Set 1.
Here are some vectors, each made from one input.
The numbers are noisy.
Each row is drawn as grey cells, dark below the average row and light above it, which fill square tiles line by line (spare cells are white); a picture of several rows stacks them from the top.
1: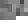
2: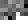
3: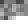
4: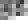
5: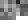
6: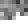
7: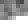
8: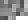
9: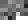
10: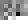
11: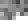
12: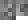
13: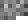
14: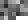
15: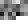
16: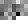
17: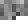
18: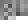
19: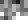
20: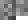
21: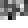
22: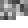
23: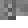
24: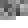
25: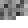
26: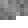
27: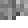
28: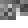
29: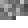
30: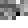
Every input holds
a point on a 3-point line and a point on a 5-point line.
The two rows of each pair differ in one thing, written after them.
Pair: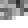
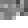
the place on the 5-point line
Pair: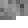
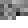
the place on the 5-point line
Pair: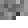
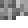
the place on the 5-point line
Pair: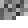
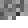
the place on the 5-point line
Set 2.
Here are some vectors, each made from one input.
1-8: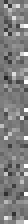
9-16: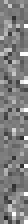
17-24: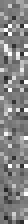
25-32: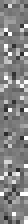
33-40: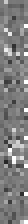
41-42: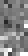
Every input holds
a point on a 4-point line.
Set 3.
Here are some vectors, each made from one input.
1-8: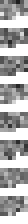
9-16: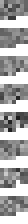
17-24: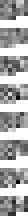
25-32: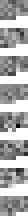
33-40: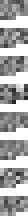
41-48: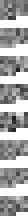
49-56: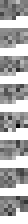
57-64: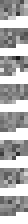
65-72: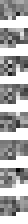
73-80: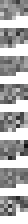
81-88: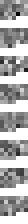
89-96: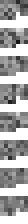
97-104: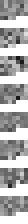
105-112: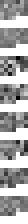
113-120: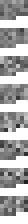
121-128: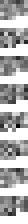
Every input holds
a point on a 3-point line and a point on a 5-point line.
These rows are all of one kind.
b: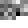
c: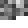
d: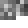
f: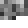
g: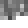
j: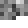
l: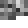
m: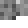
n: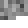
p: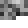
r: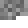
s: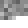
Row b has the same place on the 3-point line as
l, n and p.
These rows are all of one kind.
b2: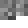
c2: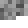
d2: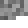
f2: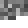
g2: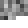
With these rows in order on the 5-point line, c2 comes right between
d2 and g2.
